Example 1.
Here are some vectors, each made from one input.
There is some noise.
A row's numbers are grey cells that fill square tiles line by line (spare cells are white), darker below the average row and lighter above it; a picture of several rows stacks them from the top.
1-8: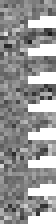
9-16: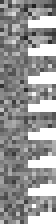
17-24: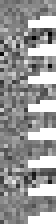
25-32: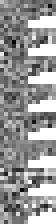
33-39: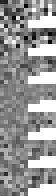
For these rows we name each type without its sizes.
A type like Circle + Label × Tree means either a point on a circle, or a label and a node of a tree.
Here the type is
Line.
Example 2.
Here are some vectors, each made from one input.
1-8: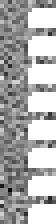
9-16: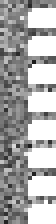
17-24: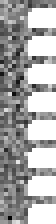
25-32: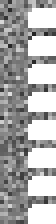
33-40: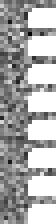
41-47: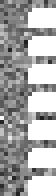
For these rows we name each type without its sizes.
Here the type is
Tree.
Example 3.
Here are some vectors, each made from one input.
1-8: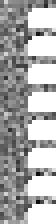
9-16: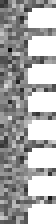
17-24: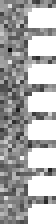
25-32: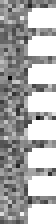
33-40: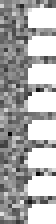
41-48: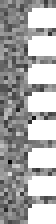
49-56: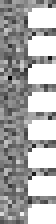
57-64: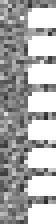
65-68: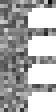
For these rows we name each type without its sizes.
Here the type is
Tree.
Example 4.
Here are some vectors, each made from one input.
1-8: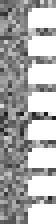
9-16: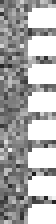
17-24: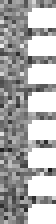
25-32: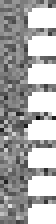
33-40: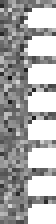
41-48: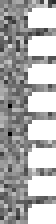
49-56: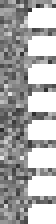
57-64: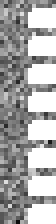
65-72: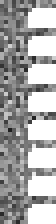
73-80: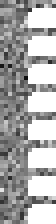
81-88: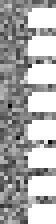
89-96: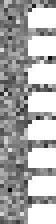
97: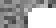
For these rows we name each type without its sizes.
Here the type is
Tree.
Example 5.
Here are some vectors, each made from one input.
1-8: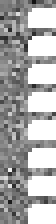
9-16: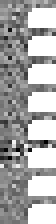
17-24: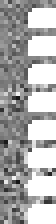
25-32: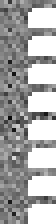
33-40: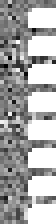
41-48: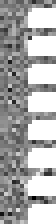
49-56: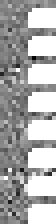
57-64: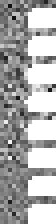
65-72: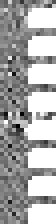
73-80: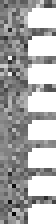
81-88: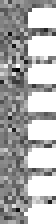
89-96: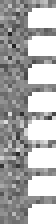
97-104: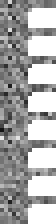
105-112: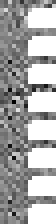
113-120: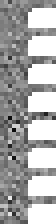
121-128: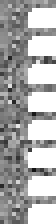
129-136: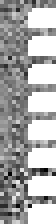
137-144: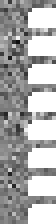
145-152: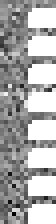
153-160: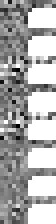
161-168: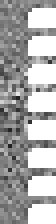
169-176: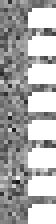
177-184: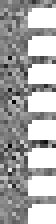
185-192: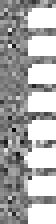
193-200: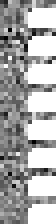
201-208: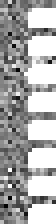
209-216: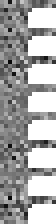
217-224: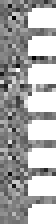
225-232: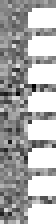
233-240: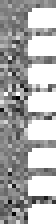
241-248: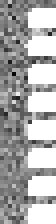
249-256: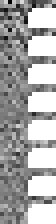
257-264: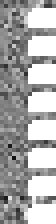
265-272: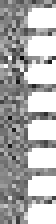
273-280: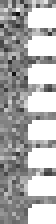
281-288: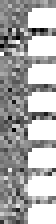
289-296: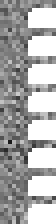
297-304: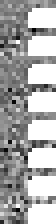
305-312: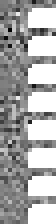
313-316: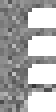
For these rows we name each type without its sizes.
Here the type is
Label.
